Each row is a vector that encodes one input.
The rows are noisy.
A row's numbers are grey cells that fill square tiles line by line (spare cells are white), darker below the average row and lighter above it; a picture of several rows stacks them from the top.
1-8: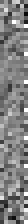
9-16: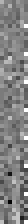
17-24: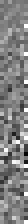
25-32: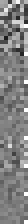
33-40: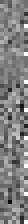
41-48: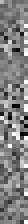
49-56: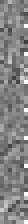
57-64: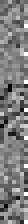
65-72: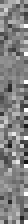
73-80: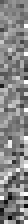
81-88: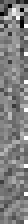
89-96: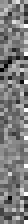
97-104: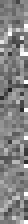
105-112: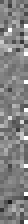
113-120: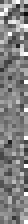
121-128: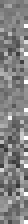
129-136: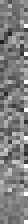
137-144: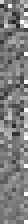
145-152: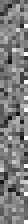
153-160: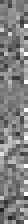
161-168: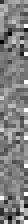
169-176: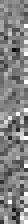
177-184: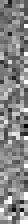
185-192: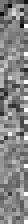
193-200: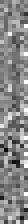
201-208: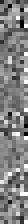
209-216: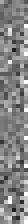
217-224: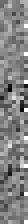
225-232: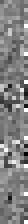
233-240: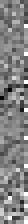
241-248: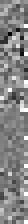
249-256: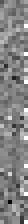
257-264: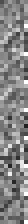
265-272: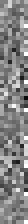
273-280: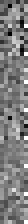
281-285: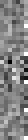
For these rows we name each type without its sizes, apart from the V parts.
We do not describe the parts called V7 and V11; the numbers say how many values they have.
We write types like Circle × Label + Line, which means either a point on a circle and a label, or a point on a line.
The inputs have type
Bool × Line × (Line + V11) × V7.
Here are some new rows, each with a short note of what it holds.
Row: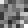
a point on each of two lines, a true/false value and a value of V7
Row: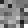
a point on each of two lines, a true/false value and a value of V7
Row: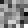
a point on a line, a true/false value, a value of V7 and a value of V11
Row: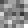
a point on a line, a true/false value, a value of V7 and a value of V11
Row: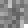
a point on each of two lines, a true/false value and a value of V7
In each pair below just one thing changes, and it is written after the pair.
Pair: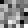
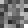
the value of V7
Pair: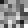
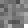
the value of V11
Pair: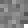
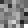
the value of V7
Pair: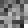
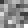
the true/false value
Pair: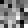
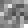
the place on the line
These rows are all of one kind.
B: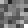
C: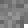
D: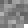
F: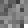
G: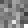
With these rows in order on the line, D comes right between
C and F.
